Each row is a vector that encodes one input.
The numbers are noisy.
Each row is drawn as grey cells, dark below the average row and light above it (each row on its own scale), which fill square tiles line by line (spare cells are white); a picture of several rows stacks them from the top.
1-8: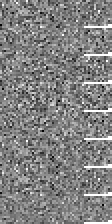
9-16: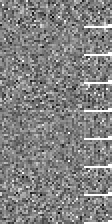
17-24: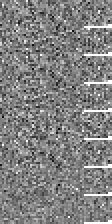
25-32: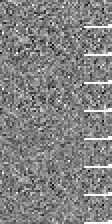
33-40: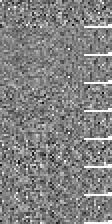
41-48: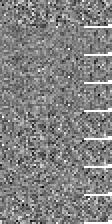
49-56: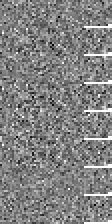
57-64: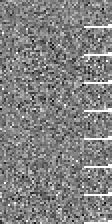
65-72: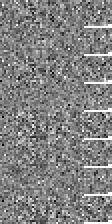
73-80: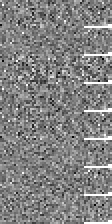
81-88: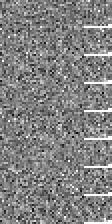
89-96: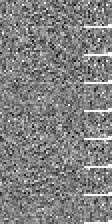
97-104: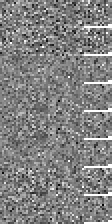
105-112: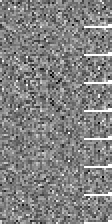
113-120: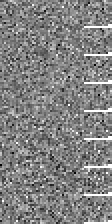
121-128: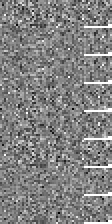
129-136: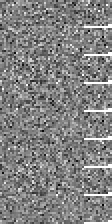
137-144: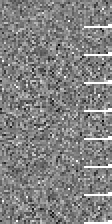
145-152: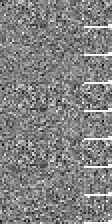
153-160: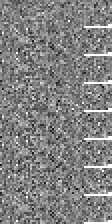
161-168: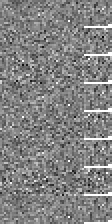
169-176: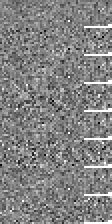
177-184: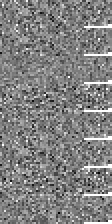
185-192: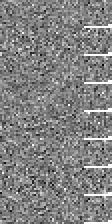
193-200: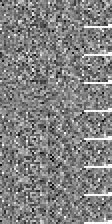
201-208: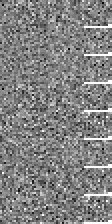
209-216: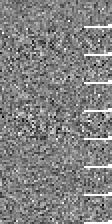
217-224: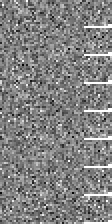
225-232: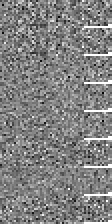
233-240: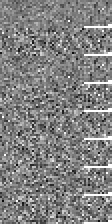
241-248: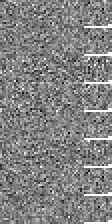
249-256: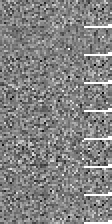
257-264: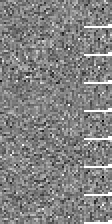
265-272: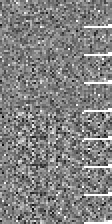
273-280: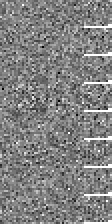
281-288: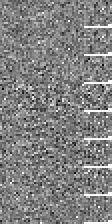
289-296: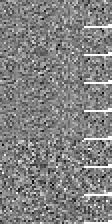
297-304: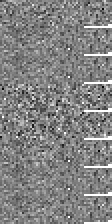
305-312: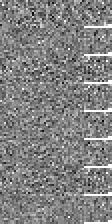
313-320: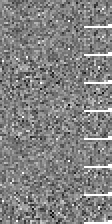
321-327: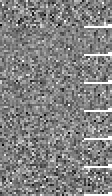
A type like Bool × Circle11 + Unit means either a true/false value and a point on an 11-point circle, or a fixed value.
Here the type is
Bool × Line10 + Label4.
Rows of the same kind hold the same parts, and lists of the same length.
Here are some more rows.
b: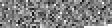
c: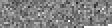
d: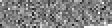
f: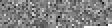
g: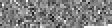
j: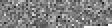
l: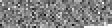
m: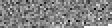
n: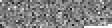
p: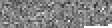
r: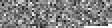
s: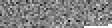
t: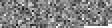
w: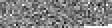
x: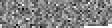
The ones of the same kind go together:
b, d, f, g, j, l, m, n, r, s, t, w, x
c, p

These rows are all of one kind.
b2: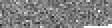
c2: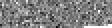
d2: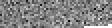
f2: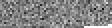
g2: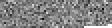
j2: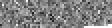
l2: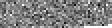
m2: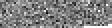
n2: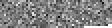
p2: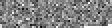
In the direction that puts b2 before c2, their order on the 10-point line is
p2, l2, m2, n2, b2, c2, j2, g2, f2, d2.
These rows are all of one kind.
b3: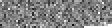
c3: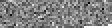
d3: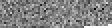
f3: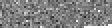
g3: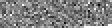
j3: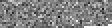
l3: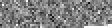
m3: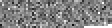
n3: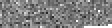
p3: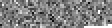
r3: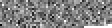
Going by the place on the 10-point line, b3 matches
d3 and m3.
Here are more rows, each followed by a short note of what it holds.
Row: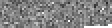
one of 4 labels
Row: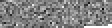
a point on a 10-point line and a true/false value
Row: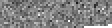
one of 4 labels
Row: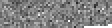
one of 4 labels
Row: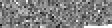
a point on a 10-point line and a true/false value
